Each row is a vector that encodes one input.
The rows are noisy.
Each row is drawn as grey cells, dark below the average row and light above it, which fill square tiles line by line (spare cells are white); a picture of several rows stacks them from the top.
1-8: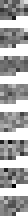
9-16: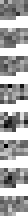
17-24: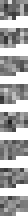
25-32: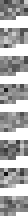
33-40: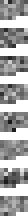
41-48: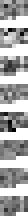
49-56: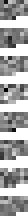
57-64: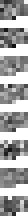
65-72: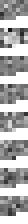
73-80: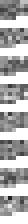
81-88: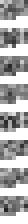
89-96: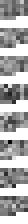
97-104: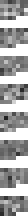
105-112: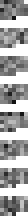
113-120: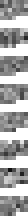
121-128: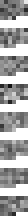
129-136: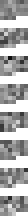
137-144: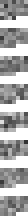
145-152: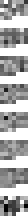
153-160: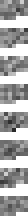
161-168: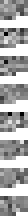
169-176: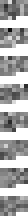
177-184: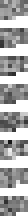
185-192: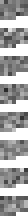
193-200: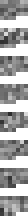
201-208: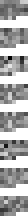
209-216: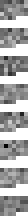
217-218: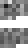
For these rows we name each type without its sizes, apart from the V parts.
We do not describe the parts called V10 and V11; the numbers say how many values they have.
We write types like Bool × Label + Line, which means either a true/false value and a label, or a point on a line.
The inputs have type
(Bool × Bool × Bool + V10) × V11 + Label.
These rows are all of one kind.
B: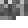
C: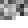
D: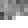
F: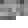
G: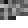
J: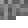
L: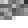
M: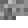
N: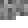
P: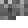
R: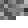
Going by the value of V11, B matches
G, J, L and P.
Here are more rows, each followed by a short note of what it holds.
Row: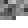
three true/false values and a value of V11
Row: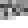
three true/false values and a value of V11
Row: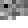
a label
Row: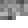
a value of V10 and a value of V11
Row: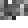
a label
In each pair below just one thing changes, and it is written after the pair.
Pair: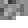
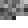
the value of V10
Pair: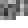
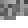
the value of V10
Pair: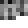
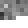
the value of V11
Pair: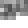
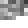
the value of V11
